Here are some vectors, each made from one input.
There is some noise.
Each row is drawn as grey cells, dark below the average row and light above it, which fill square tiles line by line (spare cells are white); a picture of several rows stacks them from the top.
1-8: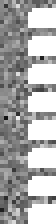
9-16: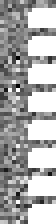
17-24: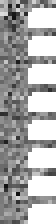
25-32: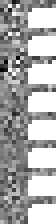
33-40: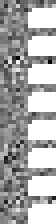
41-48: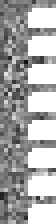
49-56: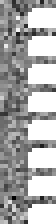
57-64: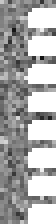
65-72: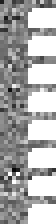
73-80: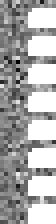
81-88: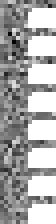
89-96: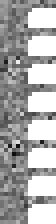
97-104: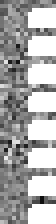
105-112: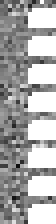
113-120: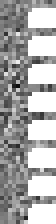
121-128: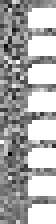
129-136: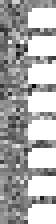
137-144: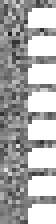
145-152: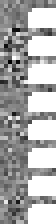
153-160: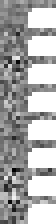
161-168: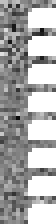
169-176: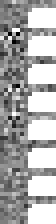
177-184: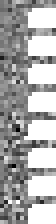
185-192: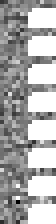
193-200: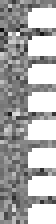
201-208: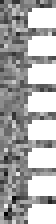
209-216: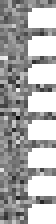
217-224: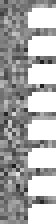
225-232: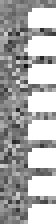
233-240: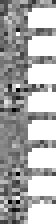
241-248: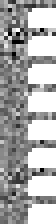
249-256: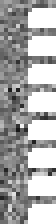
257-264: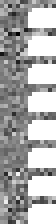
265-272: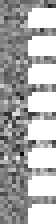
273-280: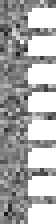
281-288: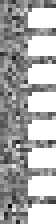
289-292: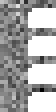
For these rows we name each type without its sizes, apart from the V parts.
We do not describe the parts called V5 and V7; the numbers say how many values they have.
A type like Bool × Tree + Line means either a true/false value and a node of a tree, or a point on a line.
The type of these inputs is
Bool × Bool × Bool × Bool × Bool × Line × V5 × V7.
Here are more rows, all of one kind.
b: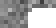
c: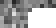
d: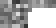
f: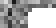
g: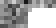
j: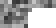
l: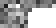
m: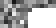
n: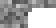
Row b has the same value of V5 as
d, g and j.
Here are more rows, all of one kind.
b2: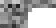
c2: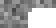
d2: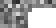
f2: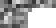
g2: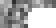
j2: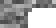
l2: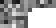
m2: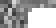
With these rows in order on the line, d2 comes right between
b2 and f2.
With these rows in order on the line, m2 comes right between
c2 and j2.
